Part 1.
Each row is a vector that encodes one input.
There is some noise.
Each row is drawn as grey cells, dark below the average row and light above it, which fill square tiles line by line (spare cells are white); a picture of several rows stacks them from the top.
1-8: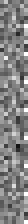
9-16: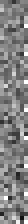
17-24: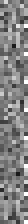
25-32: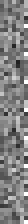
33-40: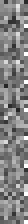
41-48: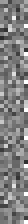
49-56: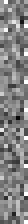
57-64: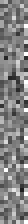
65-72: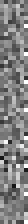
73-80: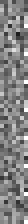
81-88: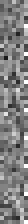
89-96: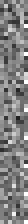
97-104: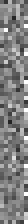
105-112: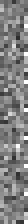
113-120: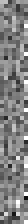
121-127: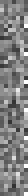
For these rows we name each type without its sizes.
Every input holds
a point on a circle.
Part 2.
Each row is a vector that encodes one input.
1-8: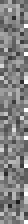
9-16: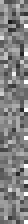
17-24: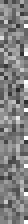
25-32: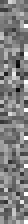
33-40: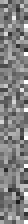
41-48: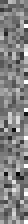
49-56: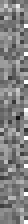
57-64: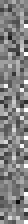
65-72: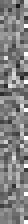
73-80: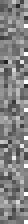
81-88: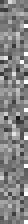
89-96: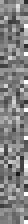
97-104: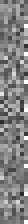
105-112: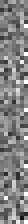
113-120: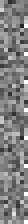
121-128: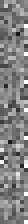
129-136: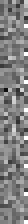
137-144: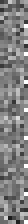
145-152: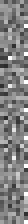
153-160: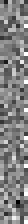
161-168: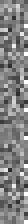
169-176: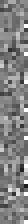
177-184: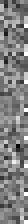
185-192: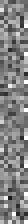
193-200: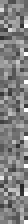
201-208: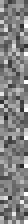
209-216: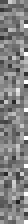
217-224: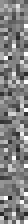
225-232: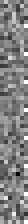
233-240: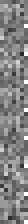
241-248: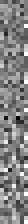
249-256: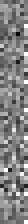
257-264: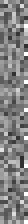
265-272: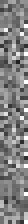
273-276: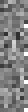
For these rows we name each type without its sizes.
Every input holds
a point on a circle.
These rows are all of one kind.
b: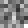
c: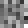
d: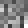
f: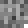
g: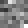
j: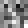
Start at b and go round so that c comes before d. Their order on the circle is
b, c, g, f, d, j.
